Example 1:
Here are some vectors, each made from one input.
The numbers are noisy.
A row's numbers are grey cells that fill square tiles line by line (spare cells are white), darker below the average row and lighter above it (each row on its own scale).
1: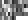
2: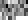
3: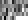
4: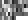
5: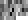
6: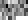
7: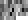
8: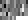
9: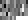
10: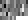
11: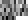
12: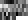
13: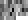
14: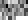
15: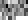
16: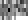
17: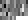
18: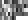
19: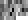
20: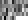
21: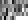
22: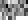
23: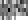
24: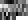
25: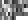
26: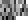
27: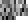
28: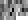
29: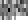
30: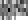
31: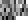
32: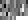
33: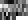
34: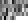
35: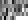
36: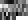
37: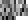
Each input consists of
a point on an 8-point circle.
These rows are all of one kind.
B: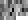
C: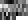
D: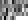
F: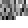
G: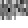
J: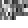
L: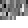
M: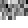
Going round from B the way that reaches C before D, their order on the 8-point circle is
B, F, C, J, D, L, M, G.
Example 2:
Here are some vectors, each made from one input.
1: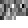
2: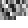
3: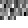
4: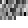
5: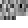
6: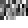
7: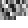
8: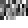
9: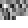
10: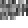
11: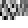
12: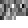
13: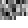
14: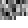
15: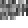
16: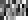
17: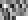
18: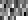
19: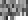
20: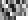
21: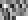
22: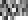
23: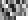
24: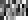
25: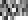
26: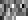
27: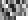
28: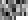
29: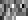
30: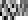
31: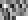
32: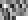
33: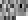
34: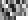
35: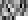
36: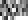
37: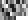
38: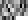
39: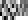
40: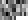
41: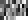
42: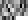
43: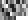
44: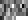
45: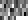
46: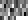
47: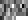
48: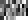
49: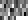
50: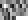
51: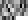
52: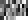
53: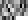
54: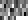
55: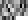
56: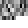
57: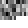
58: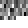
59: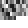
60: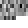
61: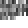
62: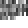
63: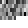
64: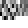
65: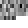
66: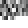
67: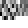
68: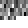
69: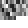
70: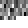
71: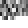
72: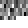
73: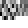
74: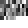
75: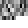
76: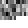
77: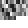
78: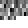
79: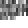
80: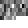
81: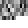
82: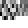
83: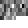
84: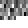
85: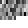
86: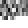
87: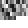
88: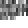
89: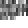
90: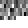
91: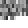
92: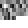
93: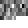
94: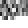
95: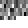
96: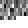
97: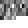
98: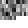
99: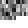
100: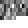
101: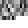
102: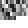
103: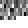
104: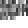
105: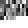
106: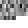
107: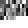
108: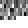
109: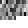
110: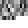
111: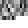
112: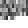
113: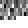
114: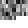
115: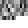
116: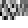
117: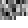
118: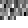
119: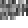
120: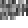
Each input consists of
a point on a 13-point circle.
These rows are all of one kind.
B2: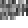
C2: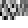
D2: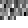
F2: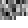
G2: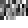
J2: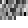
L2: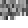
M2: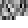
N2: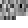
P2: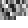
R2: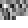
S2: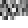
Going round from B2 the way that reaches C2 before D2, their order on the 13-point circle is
B2, L2, S2, C2, M2, N2, R2, P2, F2, J2, D2, G2.
